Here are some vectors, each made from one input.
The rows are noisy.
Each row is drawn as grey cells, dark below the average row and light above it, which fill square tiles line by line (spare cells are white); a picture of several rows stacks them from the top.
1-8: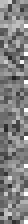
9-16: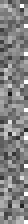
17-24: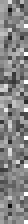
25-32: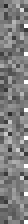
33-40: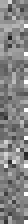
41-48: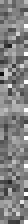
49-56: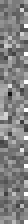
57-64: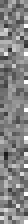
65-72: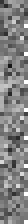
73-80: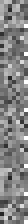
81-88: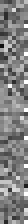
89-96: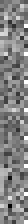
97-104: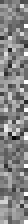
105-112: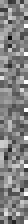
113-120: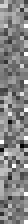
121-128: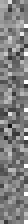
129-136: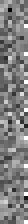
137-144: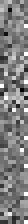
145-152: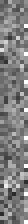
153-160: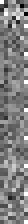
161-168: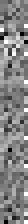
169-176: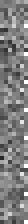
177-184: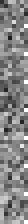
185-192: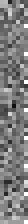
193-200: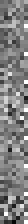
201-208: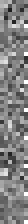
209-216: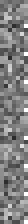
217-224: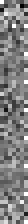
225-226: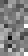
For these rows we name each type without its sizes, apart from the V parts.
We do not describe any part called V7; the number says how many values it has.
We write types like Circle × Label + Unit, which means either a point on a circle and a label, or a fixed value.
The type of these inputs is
List(Bool × V7 + Line).
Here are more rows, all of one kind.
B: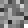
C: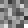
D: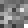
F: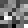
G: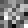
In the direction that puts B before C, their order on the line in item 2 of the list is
B, C, D, G, F.
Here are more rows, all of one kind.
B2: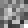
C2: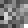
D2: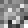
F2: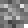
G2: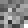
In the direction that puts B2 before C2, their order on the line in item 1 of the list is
B2, D2, F2, G2, C2.
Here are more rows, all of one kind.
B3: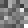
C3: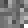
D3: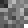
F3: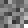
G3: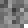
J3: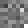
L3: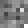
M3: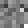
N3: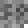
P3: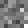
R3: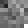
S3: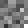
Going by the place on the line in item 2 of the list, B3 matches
C3, G3 and J3.
